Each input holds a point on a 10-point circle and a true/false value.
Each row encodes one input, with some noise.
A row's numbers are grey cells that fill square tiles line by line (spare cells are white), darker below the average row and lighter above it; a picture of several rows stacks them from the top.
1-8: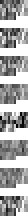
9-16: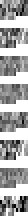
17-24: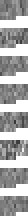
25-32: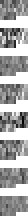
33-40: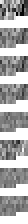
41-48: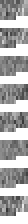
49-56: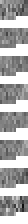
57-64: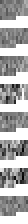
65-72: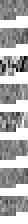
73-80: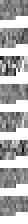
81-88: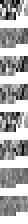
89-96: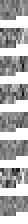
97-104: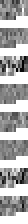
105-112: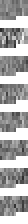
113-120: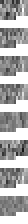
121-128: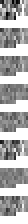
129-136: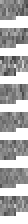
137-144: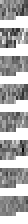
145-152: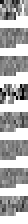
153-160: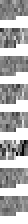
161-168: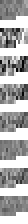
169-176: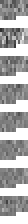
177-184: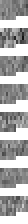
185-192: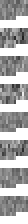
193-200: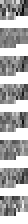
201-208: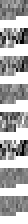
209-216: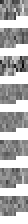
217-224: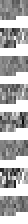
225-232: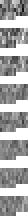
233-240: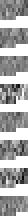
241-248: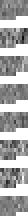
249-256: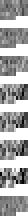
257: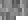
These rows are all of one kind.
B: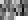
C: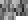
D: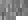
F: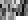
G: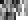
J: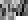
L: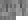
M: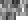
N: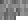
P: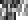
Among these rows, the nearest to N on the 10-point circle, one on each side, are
F and G.
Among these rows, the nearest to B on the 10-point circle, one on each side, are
M and P.
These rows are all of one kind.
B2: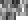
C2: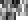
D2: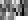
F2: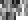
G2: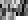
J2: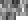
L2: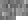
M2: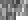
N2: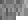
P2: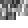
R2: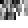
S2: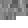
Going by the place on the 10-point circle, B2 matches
C2, J2 and M2.
